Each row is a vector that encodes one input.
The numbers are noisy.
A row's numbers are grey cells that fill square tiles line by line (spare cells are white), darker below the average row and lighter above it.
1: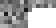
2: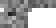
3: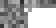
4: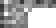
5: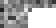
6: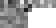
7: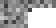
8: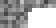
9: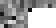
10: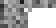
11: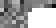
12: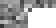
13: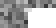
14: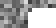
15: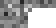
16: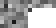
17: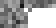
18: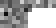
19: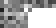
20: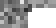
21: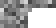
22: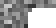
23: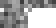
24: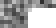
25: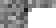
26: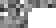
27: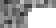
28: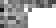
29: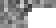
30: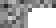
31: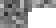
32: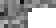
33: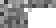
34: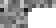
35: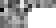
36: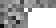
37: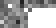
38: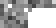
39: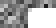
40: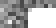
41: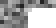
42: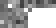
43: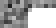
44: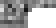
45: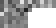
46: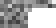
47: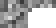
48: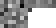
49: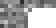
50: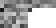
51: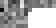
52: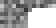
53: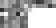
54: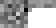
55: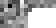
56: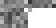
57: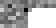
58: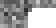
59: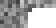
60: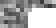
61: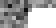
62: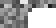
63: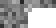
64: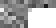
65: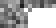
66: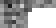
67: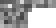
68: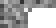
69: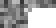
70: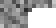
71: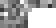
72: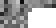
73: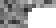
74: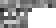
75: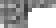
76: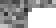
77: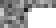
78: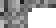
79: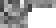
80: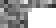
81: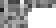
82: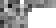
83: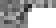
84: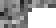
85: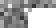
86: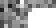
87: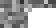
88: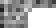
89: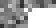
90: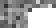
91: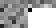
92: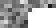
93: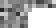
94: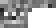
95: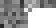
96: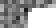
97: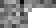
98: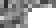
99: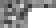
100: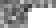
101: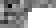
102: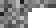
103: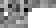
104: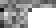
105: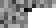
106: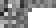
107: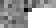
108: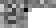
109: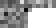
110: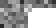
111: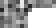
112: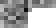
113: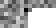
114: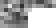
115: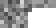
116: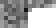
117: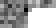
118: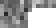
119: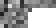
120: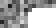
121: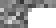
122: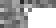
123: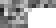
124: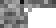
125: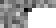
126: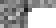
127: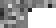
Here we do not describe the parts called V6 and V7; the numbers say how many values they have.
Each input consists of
a point on a 5-point line and a value of V6, together with either a point on a 5-point line, or a value of V7.
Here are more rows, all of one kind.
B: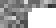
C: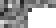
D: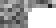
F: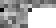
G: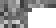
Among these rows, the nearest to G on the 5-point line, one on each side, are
B and C.
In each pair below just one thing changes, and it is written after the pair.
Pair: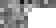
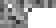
the place on the 5-point line
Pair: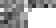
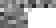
the place on the 5-point line
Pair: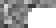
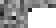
the value of V7
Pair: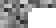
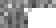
the value of V7
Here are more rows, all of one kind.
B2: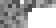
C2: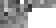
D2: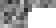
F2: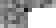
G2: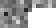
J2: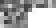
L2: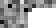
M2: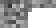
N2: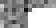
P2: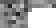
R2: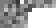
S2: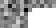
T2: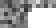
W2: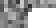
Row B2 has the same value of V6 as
C2, L2 and R2.
